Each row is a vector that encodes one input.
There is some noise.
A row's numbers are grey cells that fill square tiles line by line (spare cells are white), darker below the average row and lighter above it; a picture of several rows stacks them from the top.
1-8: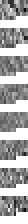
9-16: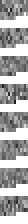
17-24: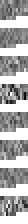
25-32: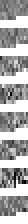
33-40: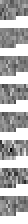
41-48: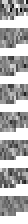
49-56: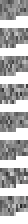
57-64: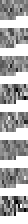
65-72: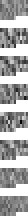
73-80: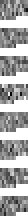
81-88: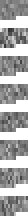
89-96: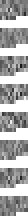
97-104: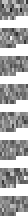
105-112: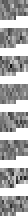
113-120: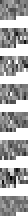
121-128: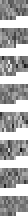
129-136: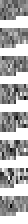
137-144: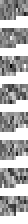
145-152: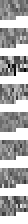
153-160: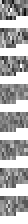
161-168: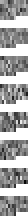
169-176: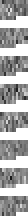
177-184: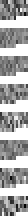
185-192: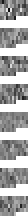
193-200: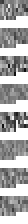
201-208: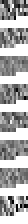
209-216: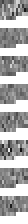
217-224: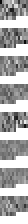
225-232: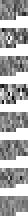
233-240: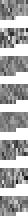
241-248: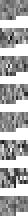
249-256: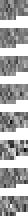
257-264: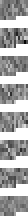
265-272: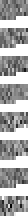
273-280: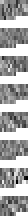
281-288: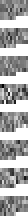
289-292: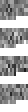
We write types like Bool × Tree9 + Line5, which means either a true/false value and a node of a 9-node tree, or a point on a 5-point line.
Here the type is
Bool × (Label8 + Line7) × Line6 + Tree11.
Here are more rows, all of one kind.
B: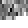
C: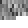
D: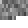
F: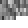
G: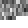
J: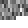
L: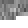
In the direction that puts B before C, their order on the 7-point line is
G, B, F, L, D, J, C.
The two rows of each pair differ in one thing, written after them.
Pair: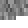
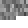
the place on the 6-point line
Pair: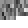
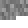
the place on the 7-point line
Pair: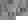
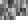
the place on the 7-point line
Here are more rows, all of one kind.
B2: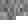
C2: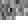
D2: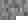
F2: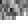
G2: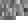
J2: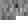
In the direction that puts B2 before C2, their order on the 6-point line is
B2, F2, C2, J2, D2, G2.
